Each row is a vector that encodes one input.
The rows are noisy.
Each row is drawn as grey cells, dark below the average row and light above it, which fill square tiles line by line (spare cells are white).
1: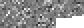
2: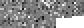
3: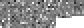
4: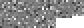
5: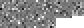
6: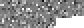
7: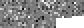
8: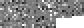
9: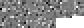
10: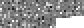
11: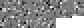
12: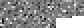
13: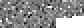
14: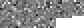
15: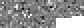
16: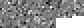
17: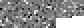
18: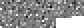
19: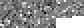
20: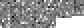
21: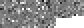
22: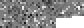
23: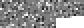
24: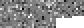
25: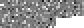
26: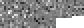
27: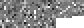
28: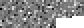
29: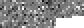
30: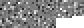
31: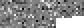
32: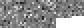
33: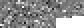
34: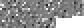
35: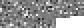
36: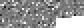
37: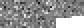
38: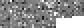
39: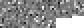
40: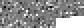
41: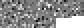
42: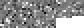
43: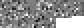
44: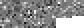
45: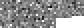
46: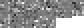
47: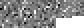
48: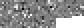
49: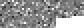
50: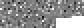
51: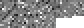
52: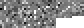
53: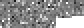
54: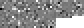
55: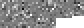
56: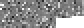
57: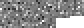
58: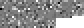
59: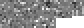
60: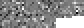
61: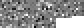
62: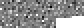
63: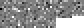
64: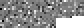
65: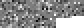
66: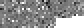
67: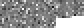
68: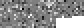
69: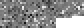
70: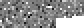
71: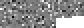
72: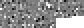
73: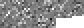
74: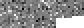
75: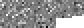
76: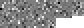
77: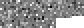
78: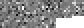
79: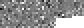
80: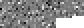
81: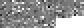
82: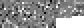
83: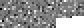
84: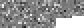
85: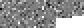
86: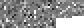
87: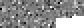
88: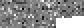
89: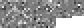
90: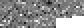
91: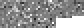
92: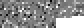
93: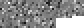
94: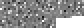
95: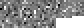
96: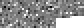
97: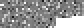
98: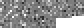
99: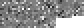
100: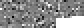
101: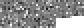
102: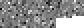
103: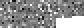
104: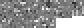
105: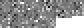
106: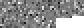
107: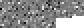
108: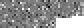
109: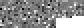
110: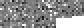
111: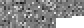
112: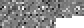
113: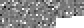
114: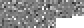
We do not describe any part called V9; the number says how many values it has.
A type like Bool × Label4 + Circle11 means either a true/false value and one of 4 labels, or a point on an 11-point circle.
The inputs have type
Line6 × (Line11 + V9).
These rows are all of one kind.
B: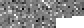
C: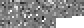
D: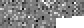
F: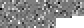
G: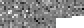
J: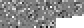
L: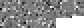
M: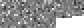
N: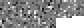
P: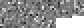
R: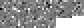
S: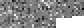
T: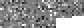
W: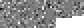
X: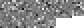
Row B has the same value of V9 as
G, M, S and W.
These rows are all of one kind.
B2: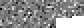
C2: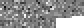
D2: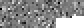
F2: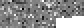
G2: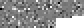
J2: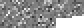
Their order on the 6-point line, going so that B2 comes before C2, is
B2, D2, G2, J2, C2, F2.
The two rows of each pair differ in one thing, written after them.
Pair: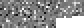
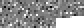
the place on the 6-point line
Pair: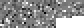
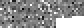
the place on the 6-point line
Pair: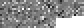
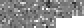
the place on the 11-point line
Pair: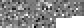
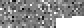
the place on the 11-point line
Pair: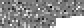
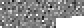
the place on the 11-point line
